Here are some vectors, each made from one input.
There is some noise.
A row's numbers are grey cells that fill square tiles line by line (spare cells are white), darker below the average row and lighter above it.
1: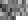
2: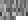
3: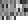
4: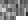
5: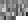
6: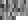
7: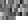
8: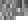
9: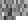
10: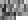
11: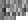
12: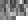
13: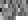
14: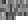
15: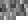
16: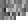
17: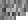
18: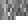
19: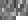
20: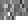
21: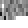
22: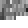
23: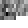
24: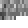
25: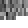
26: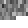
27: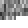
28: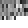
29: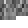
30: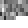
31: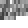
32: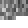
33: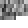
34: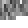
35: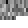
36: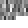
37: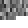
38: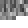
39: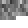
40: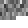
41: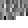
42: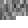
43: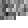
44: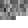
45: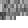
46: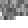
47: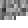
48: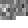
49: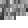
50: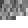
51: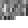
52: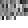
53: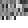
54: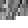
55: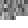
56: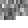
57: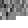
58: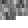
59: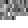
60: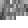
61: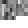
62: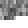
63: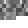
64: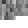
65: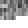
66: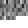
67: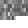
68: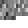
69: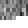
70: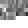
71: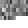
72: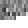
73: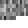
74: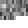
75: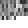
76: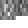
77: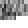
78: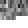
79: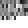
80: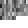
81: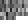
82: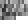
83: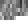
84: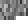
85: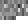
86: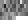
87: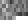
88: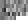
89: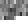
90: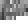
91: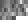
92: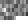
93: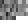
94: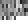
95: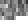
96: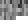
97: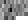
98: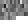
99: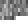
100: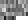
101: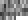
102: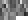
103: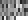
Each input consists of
a list of up to three points on an 8-point line.
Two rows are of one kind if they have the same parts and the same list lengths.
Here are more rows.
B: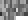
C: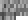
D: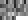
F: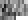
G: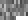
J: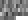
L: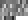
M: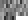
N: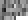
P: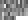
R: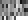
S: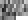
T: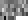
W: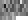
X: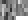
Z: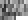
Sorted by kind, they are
B, G, J, L, M, P, T, X
C, F, N, S, Z
D, W
R

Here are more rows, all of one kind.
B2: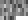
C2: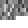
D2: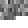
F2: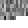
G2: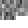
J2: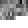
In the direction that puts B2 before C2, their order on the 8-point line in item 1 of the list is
D2, G2, J2, B2, F2, C2.
